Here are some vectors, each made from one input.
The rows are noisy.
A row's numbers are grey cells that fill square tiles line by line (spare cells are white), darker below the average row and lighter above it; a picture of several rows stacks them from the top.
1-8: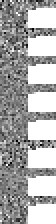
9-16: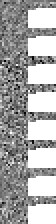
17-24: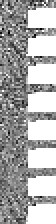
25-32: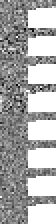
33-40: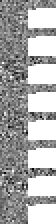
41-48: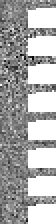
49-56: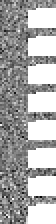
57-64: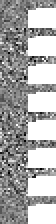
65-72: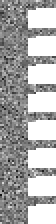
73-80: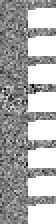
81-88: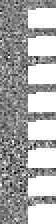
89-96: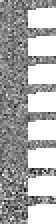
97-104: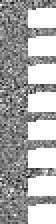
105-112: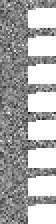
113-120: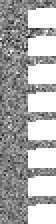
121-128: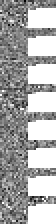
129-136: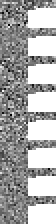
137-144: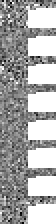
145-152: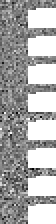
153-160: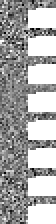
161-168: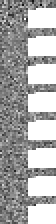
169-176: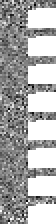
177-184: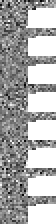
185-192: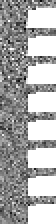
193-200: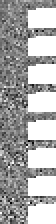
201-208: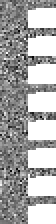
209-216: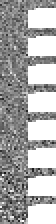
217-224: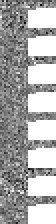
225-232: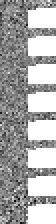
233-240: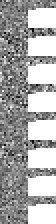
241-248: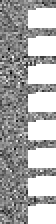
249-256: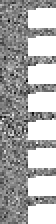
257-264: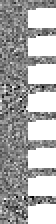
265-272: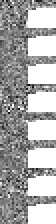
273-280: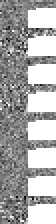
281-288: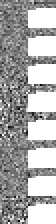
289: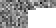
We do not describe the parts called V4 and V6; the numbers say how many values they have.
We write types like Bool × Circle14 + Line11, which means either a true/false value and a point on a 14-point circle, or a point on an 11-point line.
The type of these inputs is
(Bool × Bool × Bool × Bool + V6) × V4 + Line9 + Tree8.
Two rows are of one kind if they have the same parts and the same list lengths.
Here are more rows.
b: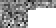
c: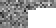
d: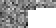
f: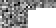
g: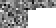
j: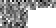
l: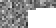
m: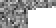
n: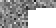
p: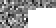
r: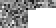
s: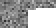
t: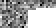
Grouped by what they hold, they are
b, g, p, r
c, d, s
f, j, t
l, m, n

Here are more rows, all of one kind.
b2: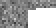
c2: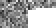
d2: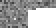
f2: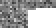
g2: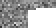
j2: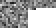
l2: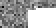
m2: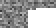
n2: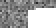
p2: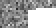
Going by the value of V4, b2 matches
c2, g2, l2 and p2.
